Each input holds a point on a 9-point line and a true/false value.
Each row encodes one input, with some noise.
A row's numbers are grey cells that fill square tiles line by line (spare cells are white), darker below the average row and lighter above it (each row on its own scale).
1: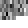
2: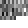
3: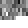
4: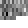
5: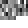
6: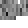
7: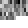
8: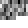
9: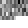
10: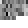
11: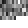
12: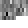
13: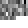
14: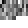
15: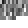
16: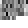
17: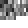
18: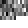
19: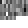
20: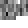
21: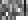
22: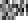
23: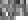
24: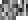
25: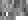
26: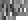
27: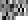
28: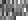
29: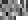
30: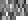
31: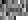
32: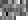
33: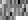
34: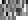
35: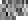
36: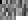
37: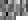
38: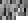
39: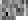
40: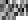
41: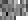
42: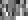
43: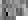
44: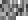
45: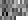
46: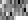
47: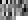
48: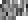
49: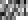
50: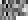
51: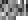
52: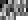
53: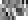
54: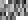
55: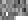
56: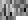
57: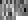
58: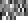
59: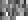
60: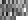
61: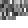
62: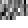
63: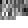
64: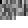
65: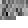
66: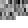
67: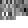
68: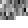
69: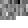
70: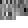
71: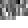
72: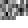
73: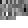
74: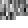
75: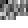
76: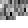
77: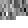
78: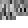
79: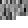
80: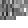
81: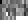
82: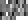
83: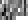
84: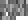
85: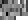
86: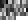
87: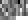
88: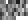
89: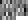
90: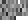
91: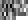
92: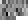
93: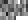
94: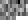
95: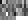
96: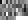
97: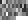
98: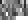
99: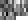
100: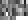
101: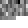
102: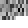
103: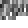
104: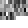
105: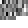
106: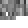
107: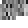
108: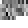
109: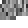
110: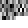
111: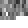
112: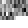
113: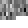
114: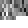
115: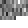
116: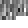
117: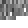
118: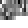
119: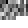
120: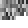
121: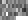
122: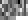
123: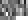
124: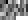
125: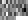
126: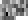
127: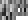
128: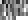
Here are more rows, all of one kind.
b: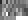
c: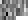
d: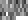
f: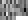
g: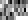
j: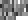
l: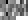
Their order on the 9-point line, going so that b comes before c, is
l, b, f, j, d, c, g.
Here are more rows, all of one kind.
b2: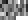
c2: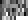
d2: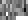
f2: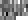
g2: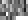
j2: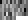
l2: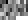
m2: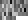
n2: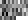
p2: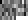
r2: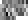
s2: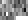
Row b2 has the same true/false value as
f2, l2, n2 and r2.
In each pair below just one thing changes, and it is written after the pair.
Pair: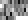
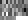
the place on the 9-point line
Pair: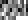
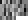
the true/false value
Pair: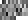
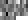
the place on the 9-point line
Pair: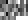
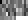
the true/false value
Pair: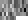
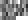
the true/false value
